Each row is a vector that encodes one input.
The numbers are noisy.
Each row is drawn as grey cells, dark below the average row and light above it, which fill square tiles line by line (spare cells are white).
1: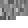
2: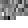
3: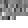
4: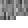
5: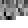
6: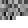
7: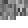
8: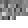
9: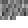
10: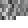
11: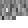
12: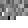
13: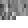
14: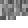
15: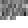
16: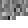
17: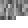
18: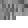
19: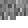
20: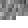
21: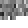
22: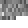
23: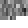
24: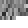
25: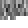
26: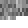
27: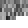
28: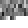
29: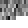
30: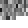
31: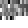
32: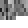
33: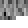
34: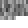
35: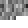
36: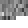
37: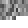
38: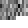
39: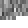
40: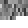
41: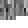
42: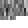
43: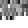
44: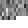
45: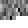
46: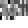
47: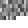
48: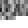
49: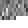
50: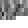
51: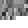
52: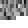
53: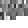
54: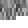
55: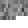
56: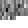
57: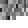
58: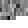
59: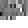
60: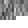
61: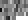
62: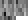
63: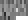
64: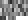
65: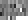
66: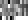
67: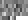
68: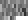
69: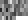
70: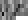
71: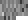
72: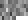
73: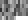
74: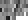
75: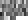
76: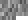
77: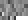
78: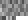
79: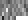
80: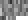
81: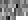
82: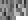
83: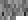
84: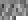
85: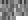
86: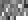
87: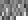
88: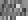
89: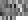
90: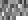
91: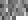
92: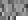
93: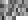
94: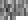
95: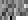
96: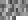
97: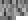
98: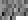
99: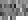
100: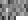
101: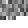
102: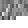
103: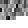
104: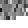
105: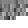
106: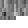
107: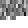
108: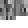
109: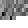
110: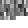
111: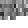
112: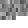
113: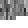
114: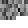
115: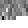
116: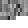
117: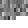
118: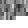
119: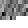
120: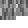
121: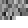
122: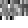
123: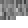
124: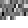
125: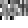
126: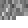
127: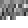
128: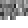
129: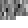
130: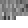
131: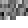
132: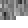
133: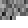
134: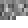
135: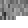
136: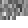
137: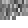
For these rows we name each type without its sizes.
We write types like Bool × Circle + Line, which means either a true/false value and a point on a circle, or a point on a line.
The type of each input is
(Label + Tree × Tree) × Tree + Unit.
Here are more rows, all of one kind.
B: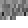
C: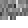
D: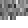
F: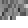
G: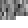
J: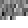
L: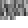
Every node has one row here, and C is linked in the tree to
B and D.
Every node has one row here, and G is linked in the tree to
L.
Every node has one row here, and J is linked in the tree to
B and F.
